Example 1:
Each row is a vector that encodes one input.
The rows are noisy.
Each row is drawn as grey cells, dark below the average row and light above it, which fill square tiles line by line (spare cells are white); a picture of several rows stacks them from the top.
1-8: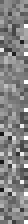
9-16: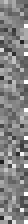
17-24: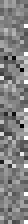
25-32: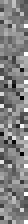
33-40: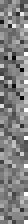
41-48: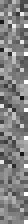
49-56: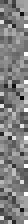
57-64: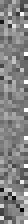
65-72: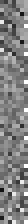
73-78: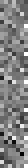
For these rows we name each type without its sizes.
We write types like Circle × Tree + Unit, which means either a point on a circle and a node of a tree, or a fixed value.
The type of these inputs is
Line.
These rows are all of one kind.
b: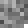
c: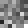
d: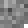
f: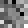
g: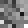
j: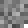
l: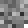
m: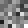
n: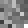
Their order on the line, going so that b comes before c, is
f, g, l, j, d, b, n, c, m.
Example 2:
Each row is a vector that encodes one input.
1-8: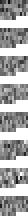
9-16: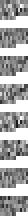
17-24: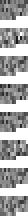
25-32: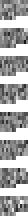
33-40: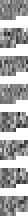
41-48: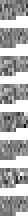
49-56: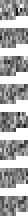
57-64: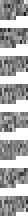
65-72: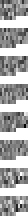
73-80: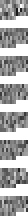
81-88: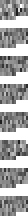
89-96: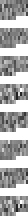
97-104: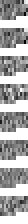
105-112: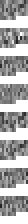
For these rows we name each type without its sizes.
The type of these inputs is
Tree.
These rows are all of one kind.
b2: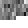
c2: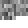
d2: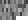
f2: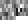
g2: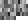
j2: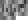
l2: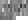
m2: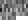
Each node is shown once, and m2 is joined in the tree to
l2.
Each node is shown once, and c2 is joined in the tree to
f2 and l2.
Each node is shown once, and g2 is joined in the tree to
b2.
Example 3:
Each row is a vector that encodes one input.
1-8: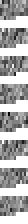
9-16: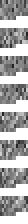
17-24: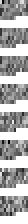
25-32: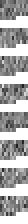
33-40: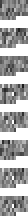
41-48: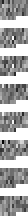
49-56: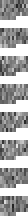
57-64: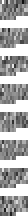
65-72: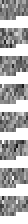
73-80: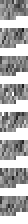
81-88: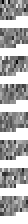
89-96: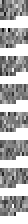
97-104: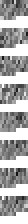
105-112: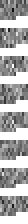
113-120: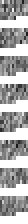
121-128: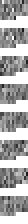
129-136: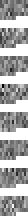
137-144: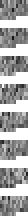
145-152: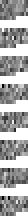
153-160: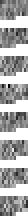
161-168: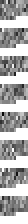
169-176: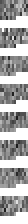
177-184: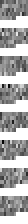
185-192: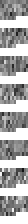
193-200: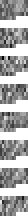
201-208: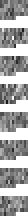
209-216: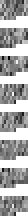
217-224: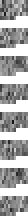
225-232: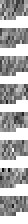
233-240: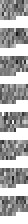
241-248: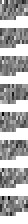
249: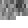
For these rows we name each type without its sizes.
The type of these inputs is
Line × Line.
